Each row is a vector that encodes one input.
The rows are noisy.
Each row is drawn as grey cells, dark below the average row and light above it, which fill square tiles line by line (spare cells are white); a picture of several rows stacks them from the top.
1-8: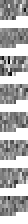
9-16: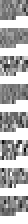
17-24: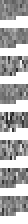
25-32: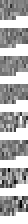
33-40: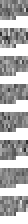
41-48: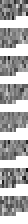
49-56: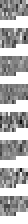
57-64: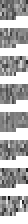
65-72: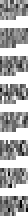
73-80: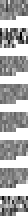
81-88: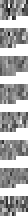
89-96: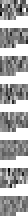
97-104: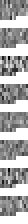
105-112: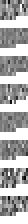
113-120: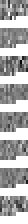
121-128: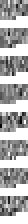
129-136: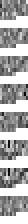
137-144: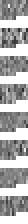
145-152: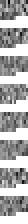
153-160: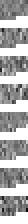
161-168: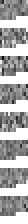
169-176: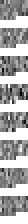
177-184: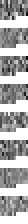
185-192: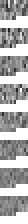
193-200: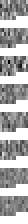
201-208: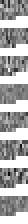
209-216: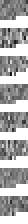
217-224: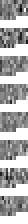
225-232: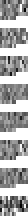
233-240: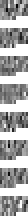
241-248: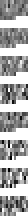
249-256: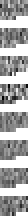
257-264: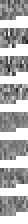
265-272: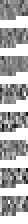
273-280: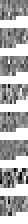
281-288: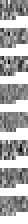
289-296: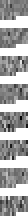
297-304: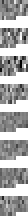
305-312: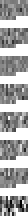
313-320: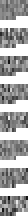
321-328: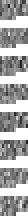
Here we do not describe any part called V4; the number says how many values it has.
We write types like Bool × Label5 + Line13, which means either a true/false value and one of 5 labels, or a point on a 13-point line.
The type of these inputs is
((Bool × Bool × Bool × Bool + Unit) × Line11 + Line6) × V4 × V4.
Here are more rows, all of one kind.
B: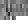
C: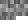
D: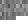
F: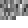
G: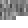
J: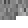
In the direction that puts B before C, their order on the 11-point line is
F, J, D, B, C, G.
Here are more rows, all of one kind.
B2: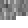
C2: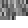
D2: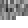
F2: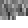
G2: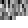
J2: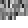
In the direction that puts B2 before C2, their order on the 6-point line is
F2, D2, G2, B2, J2, C2.
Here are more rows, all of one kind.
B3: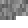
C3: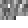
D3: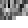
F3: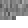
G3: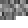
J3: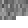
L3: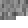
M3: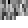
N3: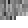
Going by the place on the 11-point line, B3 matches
F3, J3 and N3.
